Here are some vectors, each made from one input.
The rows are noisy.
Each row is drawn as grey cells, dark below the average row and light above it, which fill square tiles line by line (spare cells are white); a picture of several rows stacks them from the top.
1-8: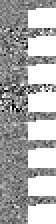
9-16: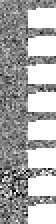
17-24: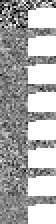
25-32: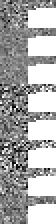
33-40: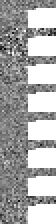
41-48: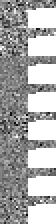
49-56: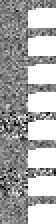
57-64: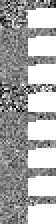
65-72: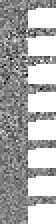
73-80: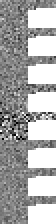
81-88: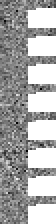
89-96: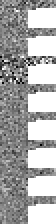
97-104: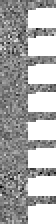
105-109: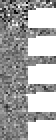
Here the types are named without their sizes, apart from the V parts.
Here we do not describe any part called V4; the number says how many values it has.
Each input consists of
a list of items, each a true/false value and a value of V4.
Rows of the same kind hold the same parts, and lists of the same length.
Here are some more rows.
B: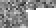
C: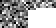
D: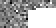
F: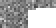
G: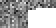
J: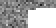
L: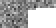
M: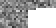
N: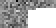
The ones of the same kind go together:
B, F, G, L
C
D
J, M, N

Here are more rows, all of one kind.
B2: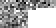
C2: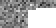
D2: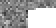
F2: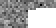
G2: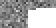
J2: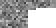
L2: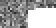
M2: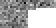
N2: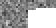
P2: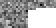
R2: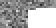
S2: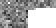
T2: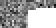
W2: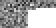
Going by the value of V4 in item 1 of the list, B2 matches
C2, J2, M2 and P2.
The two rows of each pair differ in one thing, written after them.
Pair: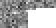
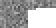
the value of V4 in item 1 of the list
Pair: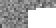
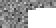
the value of V4 in item 1 of the list
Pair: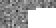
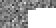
the value of V4 in item 1 of the list
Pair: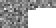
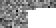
the true/false value in item 1 of the list
